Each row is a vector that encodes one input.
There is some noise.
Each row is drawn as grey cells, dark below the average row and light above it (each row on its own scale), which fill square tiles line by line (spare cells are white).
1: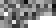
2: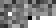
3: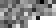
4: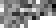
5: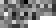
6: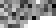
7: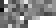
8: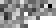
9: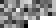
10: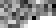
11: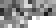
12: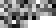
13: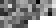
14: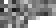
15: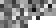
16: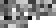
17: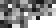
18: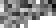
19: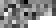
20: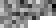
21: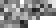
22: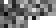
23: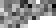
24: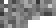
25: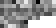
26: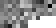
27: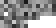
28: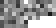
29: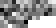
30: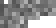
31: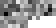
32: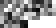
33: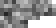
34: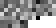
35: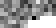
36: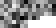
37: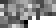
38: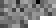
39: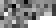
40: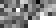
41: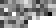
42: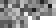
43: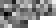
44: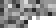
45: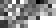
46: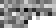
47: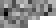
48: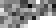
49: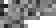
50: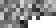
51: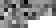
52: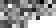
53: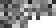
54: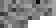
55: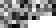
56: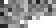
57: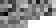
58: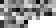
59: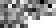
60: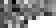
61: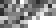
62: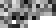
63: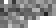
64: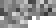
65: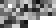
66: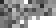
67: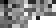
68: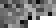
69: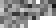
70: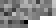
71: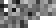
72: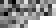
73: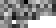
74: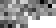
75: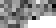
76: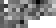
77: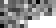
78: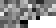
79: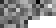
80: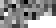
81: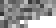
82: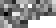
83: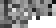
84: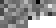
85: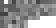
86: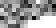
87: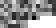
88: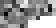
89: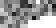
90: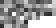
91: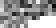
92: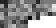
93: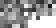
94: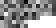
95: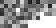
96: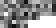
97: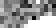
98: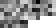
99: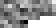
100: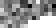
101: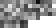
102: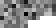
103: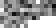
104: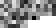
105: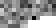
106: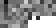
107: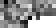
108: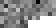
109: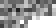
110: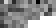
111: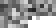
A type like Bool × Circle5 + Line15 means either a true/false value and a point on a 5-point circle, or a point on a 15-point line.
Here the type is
Bool × Line7 × Line8 + Line6.
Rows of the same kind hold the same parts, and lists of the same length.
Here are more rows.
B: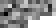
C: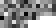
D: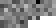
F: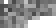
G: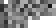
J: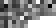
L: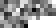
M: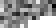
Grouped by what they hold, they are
B, D, F, G, J, L
C, M

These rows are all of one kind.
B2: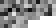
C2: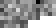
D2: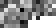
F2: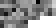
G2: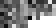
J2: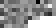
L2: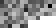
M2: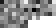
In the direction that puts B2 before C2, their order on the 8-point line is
F2, B2, J2, M2, L2, C2, D2, G2.
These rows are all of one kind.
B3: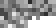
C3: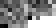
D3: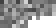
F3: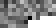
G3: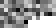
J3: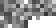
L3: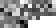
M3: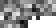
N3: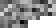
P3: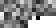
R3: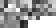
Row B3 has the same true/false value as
C3 and D3.
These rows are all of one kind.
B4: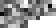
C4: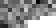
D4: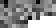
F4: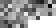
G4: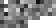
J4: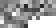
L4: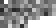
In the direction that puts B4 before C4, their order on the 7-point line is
J4, B4, F4, D4, C4, G4, L4.
